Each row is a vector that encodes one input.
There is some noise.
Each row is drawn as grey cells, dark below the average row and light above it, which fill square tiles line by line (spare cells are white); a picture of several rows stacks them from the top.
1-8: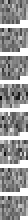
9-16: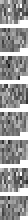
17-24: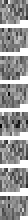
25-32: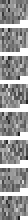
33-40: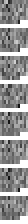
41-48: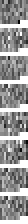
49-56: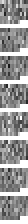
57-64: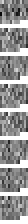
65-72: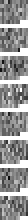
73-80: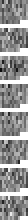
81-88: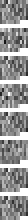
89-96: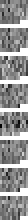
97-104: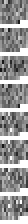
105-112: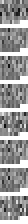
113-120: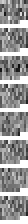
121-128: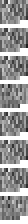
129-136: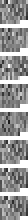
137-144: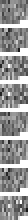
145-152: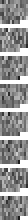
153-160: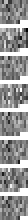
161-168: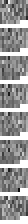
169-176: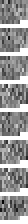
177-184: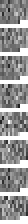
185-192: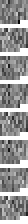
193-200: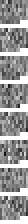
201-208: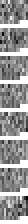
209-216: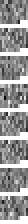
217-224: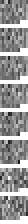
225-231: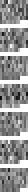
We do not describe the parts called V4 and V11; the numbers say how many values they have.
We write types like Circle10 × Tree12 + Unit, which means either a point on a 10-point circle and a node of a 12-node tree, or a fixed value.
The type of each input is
Bool × V4 × V11 + Label8.
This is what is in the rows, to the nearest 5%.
About 45% of them hold one of 8 labels. The rest hold a true/false value, a value of V4 and a value of V11.
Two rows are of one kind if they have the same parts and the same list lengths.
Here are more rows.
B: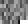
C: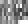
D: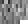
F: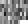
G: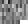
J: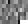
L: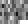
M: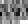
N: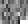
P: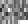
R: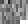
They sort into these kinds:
B, D, G, J, N, R
C, F, L, M, P

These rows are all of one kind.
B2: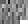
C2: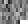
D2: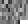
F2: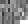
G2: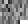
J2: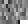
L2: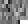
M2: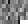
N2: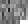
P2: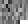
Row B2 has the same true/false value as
F2 and N2.
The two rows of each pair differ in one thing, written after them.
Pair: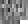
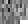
the value of V11
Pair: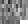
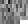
the value of V11
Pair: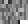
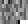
the value of V11
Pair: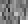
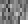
the value of V11
